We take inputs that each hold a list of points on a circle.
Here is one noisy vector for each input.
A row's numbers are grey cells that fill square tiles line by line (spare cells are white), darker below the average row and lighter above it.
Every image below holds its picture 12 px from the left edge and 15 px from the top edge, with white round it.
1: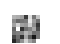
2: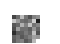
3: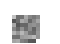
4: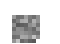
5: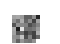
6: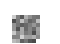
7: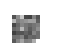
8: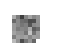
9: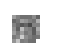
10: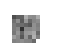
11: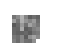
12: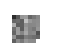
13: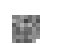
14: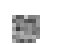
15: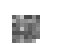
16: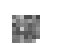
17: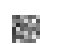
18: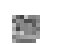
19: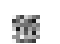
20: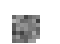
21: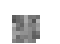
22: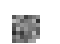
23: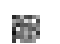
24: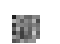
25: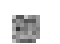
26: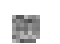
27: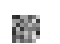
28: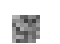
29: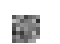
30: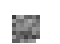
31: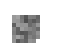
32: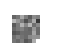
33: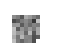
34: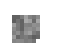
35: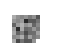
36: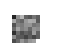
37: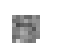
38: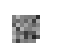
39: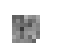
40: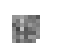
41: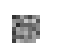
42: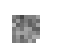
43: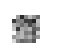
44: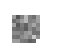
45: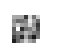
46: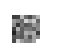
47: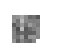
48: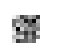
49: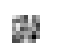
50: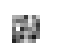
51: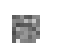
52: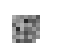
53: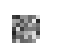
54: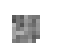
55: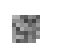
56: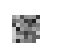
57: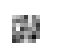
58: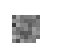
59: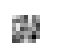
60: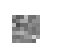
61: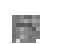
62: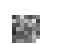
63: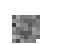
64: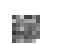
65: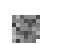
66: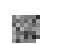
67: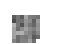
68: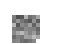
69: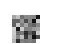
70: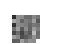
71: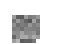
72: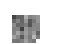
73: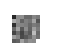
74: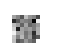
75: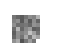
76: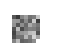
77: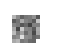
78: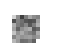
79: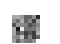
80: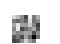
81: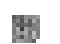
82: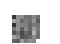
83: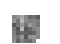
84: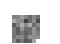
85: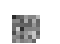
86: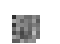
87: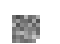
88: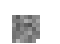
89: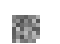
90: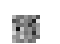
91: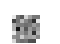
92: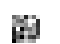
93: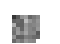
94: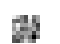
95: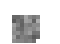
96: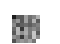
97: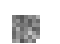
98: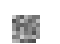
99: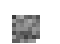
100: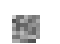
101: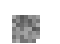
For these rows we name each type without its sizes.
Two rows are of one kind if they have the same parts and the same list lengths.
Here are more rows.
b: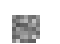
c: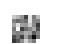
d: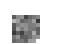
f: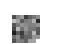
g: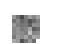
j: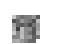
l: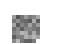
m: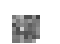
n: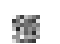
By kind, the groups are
b, g, j, l, n
c
d, f, m

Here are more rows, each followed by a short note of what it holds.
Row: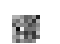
a list of one item
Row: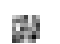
the empty list
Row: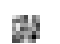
the empty list
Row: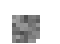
a list of one item
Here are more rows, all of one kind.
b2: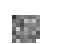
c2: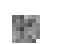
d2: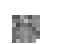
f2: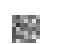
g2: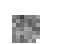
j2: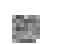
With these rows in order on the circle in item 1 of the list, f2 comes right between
d2 and j2.
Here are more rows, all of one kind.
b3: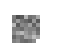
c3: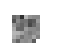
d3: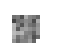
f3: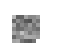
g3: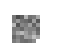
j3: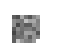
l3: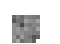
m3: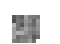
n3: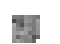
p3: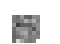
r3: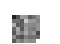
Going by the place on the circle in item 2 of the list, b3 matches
c3, d3, g3 and m3.
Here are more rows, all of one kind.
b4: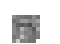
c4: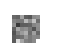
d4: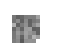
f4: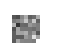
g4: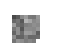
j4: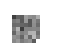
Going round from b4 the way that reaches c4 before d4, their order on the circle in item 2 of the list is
b4, c4, f4, d4, g4, j4.
